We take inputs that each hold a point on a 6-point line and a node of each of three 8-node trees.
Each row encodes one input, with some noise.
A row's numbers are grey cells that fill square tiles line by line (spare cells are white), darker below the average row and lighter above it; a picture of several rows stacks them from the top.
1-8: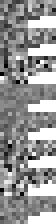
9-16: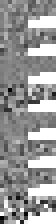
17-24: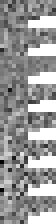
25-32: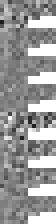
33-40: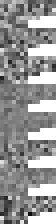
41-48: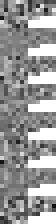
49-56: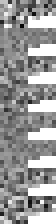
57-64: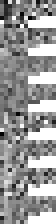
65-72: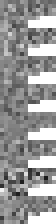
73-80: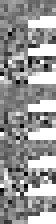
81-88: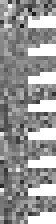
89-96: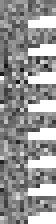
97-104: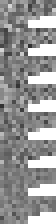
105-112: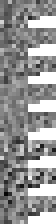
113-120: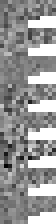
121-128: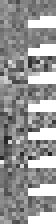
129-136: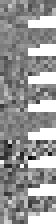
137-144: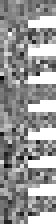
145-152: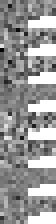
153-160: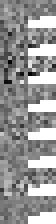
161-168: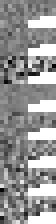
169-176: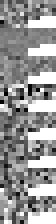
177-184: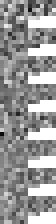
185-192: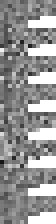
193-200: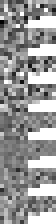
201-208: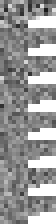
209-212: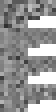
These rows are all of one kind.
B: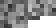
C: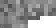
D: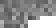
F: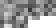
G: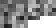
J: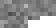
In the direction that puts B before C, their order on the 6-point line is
J, D, G, B, F, C.
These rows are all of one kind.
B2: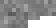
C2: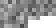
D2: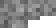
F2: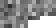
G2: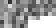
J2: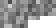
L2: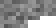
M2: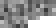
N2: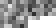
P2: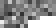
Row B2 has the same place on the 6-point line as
G2, L2 and P2.
